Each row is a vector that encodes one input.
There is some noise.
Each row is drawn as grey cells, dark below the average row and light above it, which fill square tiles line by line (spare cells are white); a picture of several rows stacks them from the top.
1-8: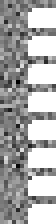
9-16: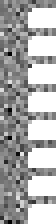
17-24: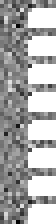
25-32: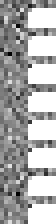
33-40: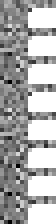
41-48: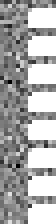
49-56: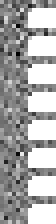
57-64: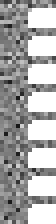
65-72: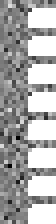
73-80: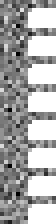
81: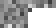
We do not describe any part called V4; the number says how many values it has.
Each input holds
either a point on a 5-point line, or a point on a 6-point line and a value of V4.
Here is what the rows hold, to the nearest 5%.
About 40% of them hold a point on a 5-point line. The rest hold a point on a 6-point line and a value of V4.
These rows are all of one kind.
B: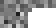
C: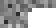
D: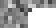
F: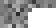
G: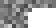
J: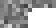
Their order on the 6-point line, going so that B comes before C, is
B, C, F, G, J, D.
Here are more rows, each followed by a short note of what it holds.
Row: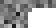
a point on a 6-point line and a value of V4
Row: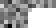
a point on a 5-point line
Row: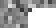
a point on a 6-point line and a value of V4
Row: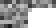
a point on a 5-point line
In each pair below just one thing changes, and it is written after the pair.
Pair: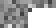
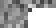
the value of V4
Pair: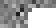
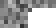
the place on the 6-point line
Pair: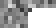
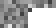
the value of V4
